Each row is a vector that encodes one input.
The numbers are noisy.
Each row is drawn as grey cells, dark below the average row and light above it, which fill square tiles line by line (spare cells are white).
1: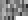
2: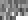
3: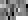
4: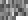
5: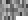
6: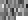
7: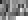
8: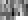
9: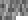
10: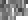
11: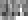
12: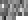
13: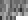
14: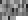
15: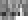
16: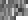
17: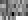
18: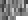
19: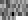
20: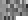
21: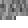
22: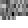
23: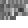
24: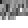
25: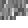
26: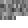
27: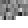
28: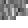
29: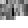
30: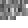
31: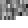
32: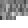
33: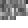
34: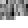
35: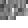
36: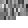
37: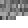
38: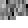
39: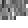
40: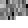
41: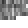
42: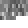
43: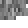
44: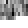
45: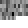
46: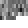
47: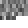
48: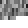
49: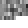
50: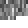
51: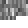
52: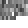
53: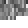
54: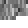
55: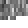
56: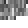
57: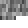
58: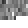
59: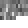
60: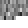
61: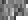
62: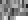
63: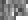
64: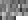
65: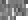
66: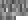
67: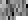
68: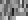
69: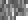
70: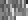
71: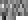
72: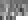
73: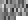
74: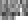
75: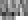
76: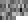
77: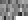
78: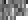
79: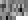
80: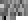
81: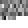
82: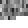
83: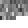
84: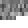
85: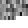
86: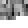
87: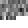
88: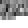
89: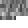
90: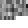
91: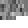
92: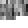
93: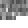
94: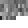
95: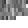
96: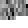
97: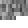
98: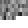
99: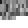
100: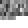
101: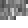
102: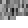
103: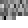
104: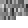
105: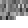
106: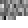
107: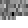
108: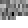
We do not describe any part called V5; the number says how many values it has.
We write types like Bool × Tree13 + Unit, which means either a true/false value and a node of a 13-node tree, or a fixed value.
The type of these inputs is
Bool × (Tree7 + V5).
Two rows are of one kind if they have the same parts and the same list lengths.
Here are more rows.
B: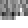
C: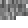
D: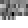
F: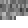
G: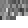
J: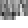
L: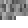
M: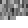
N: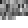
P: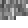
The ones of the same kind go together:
B, D, J, M, N
C, F, G, L, P

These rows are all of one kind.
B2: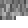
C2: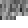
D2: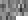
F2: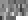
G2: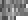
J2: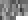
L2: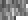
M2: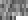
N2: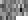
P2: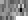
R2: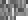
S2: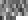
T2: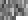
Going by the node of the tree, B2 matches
G2, L2 and M2.
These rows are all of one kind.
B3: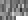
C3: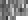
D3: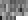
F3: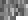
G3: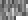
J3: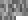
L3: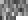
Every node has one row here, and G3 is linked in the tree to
D3 and J3.
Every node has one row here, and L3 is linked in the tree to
F3.
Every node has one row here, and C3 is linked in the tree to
B3.
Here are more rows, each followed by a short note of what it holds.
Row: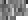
a node of a 7-node tree and a true/false value
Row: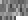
a node of a 7-node tree and a true/false value
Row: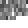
a node of a 7-node tree and a true/false value
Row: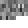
a node of a 7-node tree and a true/false value
